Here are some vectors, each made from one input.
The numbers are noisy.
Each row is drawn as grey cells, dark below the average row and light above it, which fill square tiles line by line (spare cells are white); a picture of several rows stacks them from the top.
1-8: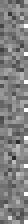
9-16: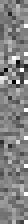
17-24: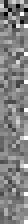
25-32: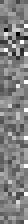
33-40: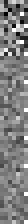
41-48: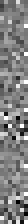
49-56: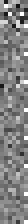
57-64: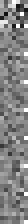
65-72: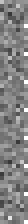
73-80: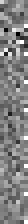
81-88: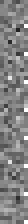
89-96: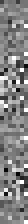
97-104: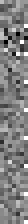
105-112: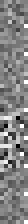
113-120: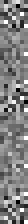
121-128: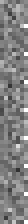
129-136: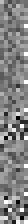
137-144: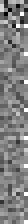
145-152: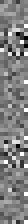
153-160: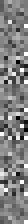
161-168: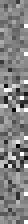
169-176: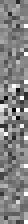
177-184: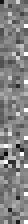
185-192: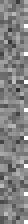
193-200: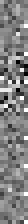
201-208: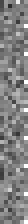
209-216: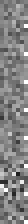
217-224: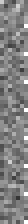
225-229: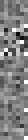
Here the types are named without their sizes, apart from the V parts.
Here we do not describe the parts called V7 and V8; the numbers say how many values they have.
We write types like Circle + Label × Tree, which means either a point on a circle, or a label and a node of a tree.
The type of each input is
Label + (Line + V7) × (Line + V8).
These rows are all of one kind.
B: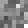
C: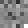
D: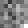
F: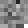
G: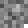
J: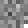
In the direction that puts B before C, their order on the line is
B, F, J, G, C, D.
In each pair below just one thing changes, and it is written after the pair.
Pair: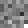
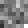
the value of V7
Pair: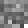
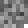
the value of V7
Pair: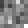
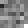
the value of V7
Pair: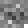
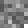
the value of V7
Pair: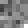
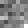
the value of V7
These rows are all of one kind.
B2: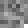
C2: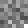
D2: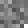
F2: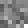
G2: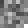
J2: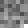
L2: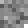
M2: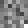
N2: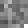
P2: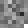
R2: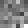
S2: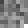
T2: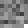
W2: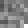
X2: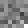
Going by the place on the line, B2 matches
D2, F2, N2 and T2.
